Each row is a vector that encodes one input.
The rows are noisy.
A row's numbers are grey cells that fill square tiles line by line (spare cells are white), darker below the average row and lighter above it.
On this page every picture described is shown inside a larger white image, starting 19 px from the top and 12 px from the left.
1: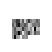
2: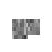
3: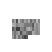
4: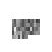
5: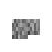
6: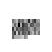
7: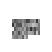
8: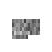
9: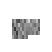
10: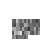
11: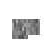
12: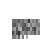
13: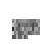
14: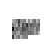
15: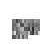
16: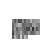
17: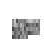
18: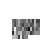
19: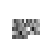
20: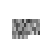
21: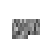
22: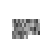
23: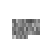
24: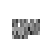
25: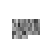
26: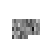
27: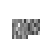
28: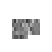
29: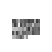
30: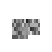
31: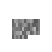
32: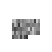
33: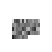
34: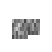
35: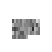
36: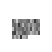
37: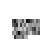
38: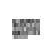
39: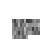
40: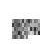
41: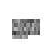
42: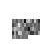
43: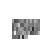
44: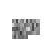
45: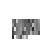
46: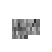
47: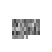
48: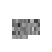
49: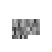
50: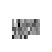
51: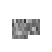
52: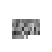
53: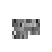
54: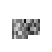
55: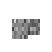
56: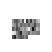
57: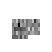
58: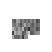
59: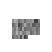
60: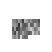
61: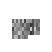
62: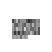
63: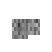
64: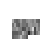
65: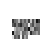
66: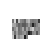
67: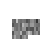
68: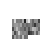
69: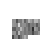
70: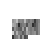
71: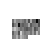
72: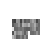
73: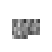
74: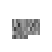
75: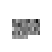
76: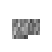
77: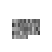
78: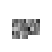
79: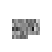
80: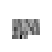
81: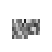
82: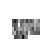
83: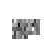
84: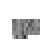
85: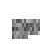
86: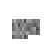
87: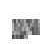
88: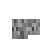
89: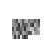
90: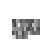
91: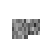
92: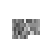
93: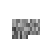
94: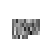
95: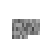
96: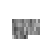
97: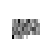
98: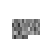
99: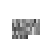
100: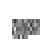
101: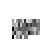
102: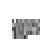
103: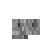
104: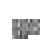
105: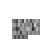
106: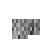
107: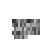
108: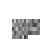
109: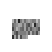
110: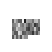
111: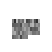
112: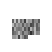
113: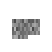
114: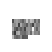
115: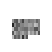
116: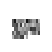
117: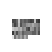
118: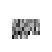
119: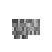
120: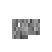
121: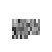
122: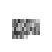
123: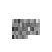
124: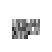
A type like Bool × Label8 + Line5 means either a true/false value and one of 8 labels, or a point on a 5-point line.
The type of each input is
(Bool × Bool × Bool + Line5) × Line5.
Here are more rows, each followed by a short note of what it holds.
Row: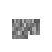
a point on each of two 5-point lines
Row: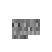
a point on each of two 5-point lines
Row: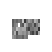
a point on a 5-point line and three true/false values
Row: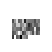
a point on each of two 5-point lines
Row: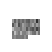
a point on each of two 5-point lines
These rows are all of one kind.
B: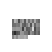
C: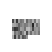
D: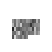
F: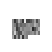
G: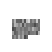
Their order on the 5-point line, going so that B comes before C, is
B, F, D, G, C.
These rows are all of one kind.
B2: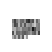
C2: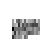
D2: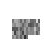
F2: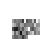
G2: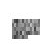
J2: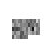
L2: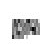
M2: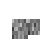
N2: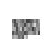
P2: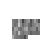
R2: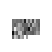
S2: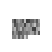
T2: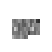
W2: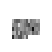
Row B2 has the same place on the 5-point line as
L2, N2, R2 and S2.
